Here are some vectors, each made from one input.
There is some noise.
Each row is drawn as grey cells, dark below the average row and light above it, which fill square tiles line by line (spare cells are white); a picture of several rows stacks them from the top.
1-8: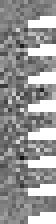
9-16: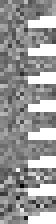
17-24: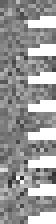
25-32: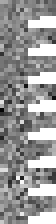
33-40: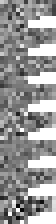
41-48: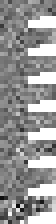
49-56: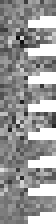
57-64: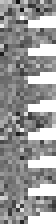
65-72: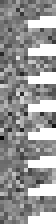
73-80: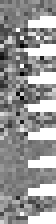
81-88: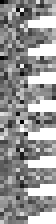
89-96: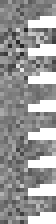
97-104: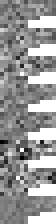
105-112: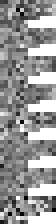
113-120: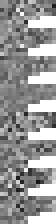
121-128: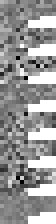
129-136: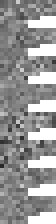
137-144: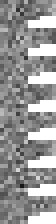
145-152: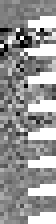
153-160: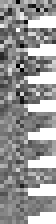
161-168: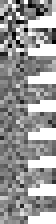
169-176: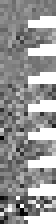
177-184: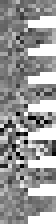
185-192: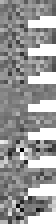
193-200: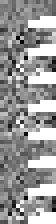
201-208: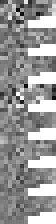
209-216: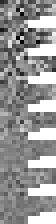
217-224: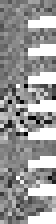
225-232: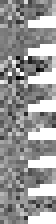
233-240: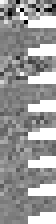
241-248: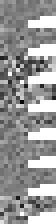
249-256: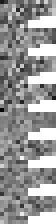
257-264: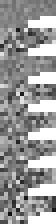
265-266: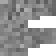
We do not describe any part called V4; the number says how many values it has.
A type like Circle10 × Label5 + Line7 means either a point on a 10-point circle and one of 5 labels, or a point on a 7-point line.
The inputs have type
(Bool × V4 + Unit) × Line8 + Line10.
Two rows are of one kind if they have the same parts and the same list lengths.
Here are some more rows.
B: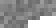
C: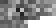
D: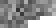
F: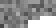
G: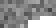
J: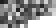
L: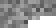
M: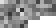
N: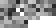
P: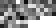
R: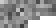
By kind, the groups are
B, C, D, M, R
F, G, J, L, N
P

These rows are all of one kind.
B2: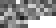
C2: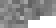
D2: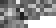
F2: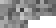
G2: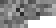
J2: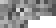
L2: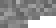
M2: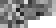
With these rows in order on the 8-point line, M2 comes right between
B2 and D2.
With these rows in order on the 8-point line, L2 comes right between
C2 and G2.
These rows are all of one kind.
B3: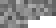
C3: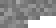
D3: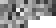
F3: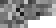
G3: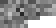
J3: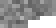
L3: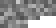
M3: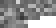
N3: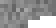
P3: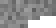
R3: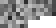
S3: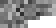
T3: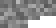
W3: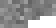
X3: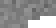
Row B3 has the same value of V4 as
C3, F3, G3 and L3.
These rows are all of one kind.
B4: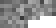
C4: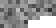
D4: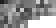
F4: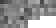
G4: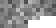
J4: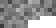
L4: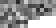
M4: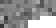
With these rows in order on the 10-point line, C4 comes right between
J4 and M4.
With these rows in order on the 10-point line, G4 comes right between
D4 and L4.
